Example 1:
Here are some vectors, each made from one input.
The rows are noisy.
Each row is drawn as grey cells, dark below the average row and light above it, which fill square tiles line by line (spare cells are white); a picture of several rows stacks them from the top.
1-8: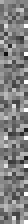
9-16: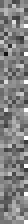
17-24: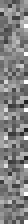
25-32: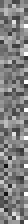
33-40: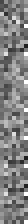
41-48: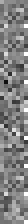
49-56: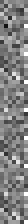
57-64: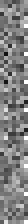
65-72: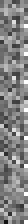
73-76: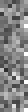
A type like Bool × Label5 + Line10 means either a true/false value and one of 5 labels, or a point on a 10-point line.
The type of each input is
Circle8.
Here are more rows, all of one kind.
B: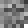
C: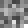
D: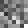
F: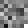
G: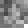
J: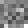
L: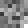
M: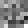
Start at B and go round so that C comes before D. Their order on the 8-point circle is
B, M, J, C, L, G, D, F.
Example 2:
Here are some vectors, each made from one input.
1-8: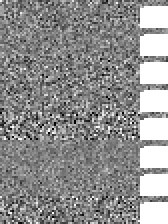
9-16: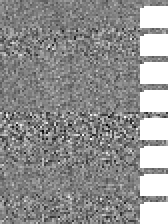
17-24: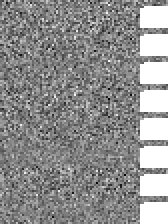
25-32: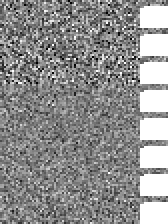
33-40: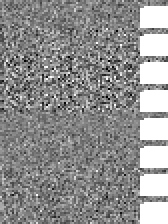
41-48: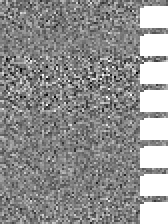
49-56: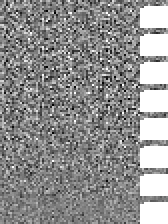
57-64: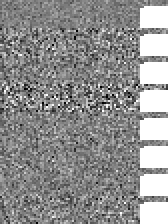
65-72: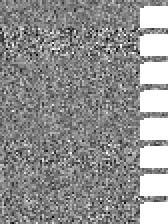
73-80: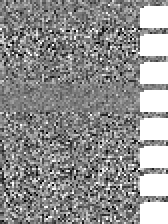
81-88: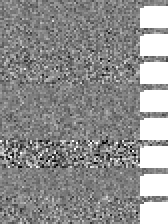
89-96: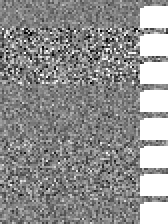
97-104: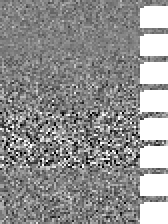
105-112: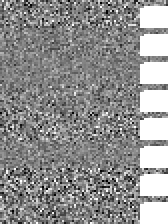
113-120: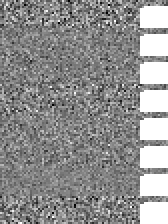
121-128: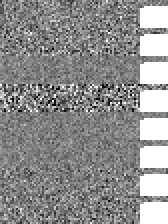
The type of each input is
Line15.
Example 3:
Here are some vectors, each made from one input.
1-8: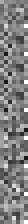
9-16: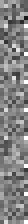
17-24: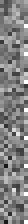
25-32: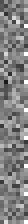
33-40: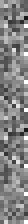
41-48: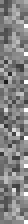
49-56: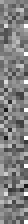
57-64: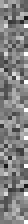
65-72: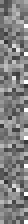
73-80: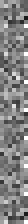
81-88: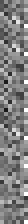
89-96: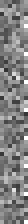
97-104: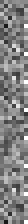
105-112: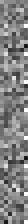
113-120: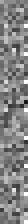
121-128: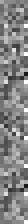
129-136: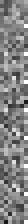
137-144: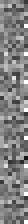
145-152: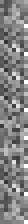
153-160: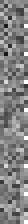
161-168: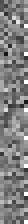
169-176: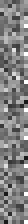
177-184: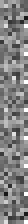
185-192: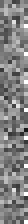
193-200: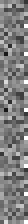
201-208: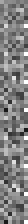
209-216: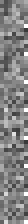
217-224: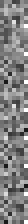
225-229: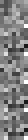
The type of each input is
Circle8.
